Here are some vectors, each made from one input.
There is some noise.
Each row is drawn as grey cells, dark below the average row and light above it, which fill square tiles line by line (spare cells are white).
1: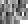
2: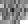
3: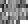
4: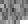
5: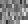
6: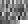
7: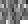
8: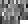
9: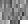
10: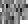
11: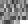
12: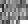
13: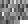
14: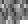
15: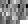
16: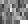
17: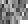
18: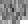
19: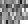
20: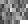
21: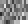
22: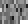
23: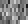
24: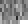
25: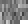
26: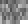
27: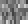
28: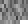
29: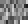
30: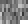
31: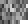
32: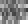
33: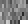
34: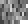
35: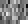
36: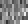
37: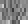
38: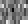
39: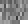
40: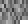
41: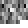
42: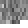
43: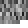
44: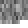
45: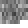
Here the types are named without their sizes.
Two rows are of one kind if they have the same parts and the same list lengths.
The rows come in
3 kinds.
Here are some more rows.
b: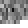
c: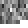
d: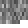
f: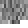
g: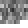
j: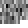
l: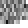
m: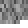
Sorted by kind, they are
b, d, f, g, m
c
j, l

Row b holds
a point on each of two lines.
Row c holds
a fixed value.
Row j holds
a point on a circle.
